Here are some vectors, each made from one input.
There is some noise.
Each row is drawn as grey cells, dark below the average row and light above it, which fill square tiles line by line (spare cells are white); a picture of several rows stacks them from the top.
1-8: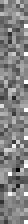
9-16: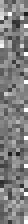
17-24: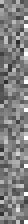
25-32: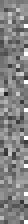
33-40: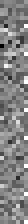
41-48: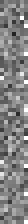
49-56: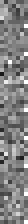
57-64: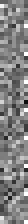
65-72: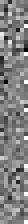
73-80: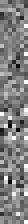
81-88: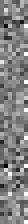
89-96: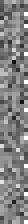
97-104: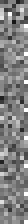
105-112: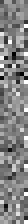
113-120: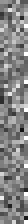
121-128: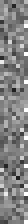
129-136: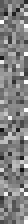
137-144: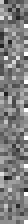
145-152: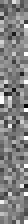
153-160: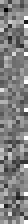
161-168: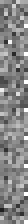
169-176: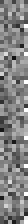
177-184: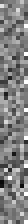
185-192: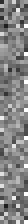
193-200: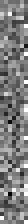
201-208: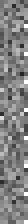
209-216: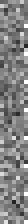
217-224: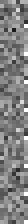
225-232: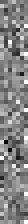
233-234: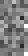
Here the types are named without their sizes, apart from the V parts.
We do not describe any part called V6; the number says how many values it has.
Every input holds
a list of items, each a true/false value and a value of V6.
